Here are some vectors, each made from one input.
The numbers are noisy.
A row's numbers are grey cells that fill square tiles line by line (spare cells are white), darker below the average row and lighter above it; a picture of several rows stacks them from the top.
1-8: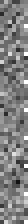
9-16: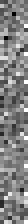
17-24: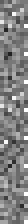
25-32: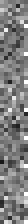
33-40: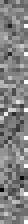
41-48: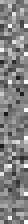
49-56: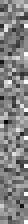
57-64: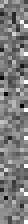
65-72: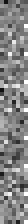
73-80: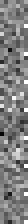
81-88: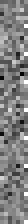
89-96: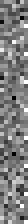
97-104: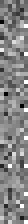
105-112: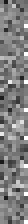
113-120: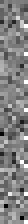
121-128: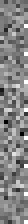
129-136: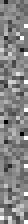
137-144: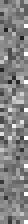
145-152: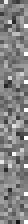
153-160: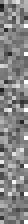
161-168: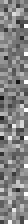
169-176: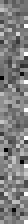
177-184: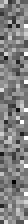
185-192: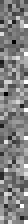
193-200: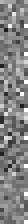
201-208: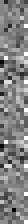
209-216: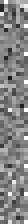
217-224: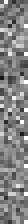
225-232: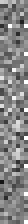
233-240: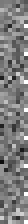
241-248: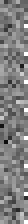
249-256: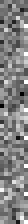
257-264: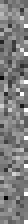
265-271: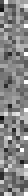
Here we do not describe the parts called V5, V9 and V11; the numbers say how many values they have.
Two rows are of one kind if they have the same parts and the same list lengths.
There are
3 kinds of row.
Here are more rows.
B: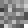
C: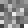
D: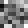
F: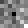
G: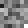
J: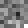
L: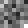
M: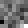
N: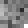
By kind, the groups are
B, C, D
F, L, M
G, J, N

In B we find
a point on a 4-point line and a value of V11.
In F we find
a point on a 4-point line, a value of V5 and a value of V9.
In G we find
a point on a 10-point circle, a point on a 4-point line, a true/false value and a value of V9.
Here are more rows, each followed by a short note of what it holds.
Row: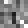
a point on a 4-point line, a value of V5 and a value of V9
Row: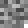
a point on a 10-point circle, a point on a 4-point line, a true/false value and a value of V9
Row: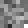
a point on a 10-point circle, a point on a 4-point line, a true/false value and a value of V9
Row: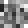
a point on a 4-point line and a value of V11
